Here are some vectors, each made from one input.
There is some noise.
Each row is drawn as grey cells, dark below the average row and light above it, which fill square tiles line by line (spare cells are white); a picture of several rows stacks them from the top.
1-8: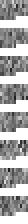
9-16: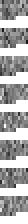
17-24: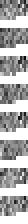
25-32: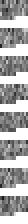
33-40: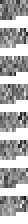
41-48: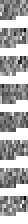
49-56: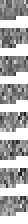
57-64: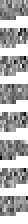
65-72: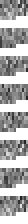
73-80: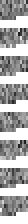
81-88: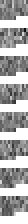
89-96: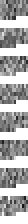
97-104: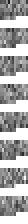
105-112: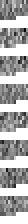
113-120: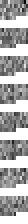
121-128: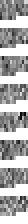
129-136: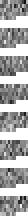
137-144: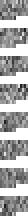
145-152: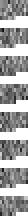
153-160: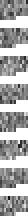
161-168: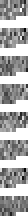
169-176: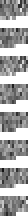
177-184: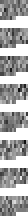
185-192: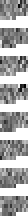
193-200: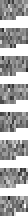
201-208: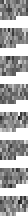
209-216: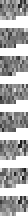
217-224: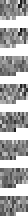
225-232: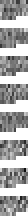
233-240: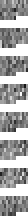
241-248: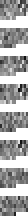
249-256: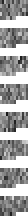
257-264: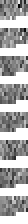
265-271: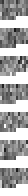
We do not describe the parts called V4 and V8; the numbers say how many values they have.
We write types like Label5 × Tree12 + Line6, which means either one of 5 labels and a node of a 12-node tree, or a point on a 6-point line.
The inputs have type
Line5 × V4 + Line6 + (Tree7 + Unit) × V8.
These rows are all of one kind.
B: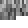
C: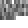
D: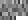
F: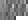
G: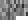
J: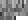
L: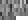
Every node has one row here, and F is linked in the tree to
G and L.
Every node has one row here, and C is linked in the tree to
D.
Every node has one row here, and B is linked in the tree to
J and L.
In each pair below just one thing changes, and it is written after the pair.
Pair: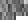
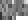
the node of the tree
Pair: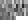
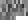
the node of the tree
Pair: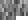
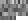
the value of V8
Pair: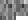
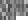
the node of the tree
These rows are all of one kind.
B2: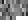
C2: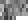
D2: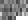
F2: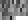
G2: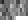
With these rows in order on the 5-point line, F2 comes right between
D2 and G2.
